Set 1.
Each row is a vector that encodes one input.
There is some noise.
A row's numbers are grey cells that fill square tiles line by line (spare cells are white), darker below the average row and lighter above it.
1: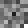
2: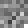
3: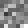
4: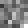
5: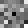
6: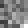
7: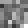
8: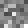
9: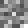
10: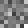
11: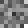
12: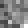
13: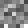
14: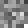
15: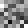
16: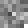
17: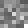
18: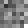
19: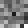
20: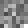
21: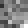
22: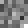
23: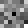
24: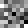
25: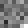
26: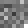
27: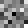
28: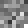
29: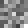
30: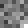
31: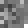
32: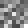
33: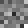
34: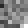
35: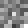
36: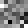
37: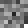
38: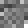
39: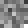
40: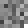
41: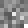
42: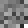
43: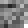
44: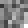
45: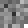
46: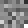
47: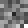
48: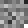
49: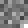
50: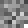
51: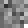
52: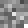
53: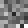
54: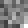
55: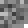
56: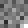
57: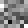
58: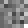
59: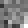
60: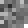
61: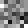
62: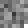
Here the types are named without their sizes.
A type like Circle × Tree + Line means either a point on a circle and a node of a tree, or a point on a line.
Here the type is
Bool × Line × Line.
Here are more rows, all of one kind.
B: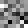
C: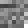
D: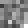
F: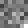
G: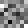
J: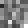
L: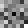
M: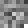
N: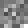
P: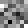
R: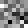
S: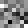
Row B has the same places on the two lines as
G, P, R and S.
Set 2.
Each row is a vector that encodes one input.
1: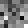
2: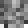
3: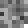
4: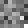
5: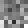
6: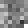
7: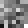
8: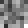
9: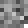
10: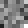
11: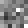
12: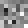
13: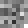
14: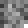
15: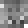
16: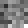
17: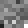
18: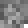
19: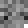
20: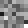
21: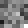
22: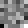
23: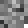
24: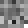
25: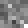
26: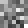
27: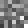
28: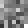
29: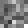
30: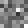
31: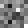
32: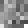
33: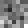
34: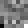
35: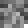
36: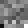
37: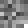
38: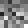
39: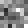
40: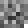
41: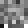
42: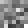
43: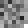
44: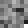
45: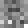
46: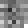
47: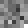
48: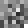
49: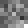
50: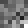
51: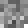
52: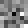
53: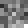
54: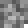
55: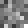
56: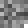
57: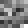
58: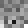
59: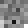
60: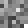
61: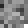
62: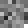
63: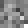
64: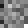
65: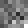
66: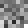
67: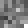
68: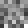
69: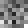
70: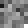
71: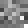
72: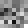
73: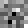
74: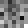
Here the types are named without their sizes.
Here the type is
Bool × Bool × Bool × Line × Line.
